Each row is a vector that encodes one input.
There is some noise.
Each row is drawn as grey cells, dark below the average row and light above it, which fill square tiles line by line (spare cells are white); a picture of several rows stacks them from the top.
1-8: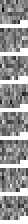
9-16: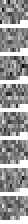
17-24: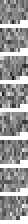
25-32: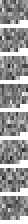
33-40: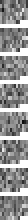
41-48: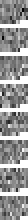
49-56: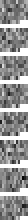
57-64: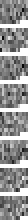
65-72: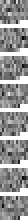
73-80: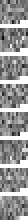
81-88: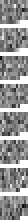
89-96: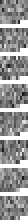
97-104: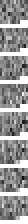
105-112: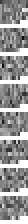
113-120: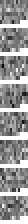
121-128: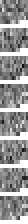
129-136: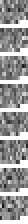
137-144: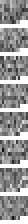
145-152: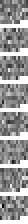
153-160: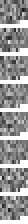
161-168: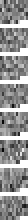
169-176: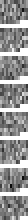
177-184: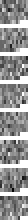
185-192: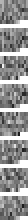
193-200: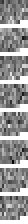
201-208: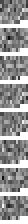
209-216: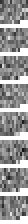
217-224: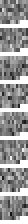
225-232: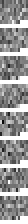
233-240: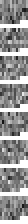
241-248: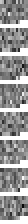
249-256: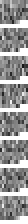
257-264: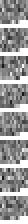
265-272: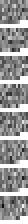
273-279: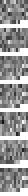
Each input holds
a true/false value, together with either a point on a 9-point line, or a point on a 10-point line.
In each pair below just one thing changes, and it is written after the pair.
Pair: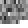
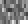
the place on the 9-point line
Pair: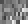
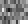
the true/false value
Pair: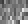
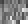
the place on the 9-point line
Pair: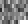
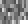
the place on the 9-point line
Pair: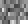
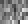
the true/false value
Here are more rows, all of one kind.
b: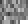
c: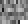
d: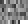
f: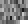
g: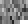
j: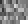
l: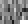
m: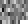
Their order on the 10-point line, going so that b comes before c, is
f, j, b, g, d, c, l, m.
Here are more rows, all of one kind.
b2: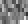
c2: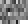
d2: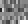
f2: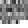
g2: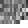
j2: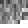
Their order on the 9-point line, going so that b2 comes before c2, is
g2, d2, b2, j2, c2, f2.
